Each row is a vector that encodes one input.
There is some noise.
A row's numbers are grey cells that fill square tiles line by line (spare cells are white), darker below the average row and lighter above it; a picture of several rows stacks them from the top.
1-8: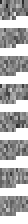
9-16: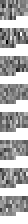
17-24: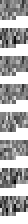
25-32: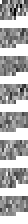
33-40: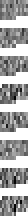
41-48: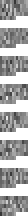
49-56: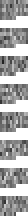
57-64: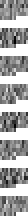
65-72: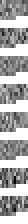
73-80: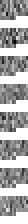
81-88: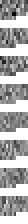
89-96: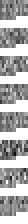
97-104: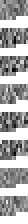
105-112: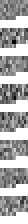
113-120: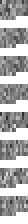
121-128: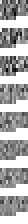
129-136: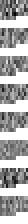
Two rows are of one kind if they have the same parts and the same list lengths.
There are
2 kinds of row.
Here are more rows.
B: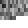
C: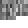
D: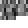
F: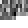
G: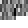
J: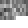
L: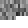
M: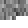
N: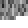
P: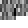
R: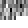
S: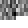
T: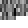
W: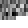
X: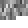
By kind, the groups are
B, C, J, L, M, N, R, X
D, F, G, P, S, T, W

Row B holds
a point on a 15-point circle.
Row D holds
one of 5 labels.
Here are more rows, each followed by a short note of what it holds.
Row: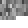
a point on a 15-point circle
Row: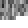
a point on a 15-point circle
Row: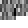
one of 5 labels
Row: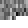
a point on a 15-point circle
